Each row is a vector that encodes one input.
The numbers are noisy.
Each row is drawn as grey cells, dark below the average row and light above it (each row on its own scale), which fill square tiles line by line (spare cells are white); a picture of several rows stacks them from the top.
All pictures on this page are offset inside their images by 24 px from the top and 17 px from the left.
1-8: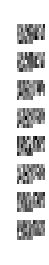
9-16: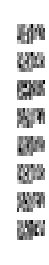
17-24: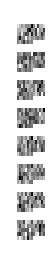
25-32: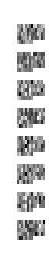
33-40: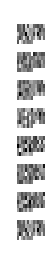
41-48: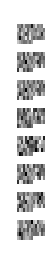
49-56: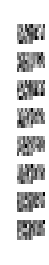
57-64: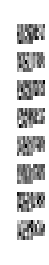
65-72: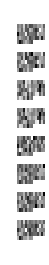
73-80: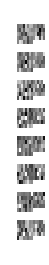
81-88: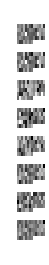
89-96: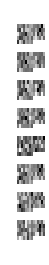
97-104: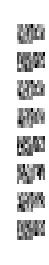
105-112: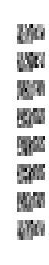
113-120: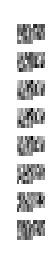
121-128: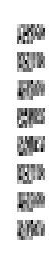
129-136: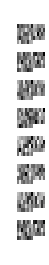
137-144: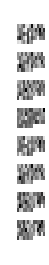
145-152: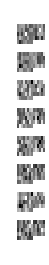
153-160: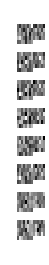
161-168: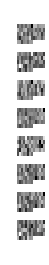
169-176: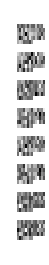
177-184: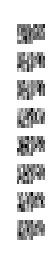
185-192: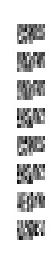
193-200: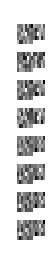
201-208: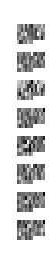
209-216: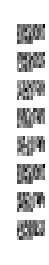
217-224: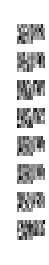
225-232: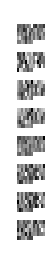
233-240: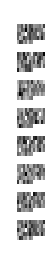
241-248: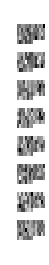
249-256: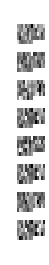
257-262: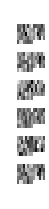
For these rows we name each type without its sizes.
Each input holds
either a point on a circle and a true/false value, or a label.
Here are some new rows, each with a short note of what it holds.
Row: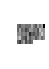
a point on a circle and a true/false value
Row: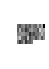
a point on a circle and a true/false value
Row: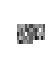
a point on a circle and a true/false value
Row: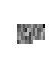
a point on a circle and a true/false value
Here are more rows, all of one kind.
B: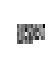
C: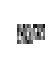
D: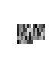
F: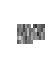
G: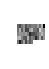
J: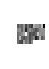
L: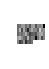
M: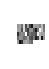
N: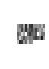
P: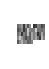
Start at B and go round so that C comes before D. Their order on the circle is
B, J, N, G, L, F, C, P, M, D.
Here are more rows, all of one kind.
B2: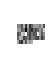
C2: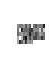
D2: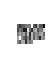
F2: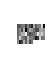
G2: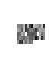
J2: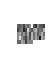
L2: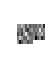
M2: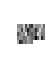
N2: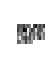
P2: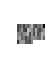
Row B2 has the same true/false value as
C2, D2, J2 and N2.
